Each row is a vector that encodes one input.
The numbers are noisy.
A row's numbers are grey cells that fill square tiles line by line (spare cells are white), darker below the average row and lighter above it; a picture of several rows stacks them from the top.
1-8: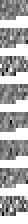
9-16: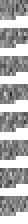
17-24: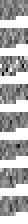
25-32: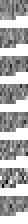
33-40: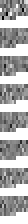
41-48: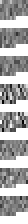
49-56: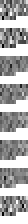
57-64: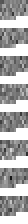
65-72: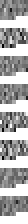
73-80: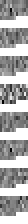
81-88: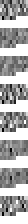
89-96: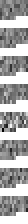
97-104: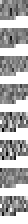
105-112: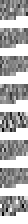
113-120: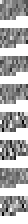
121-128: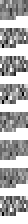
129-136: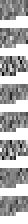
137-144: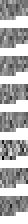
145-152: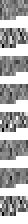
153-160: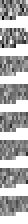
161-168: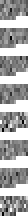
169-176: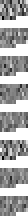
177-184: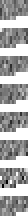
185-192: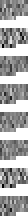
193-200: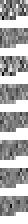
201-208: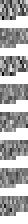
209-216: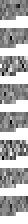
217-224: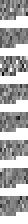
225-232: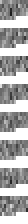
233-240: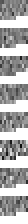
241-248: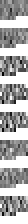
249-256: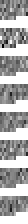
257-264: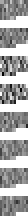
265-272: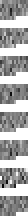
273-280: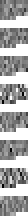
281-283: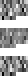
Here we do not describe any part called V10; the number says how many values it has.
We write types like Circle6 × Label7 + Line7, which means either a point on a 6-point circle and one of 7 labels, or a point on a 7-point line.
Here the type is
Line4 × Line6 × Line6 + List2(Line7) × V10.
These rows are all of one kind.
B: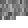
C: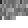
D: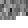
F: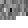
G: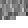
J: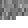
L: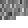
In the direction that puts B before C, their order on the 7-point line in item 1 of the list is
D, F, G, J, B, C, L.
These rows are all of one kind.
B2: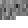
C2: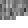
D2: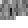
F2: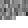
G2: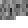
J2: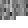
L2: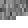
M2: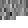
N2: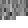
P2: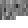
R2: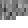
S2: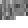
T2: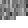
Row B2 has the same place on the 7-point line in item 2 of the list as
D2, F2, G2 and L2.
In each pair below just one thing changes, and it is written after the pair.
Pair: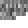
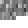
the place on the 7-point line in item 1 of the list
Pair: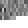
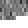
the value of V10
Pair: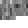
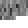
the place on the 7-point line in item 1 of the list
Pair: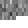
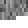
the value of V10
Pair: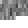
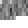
the place on the 7-point line in item 1 of the list
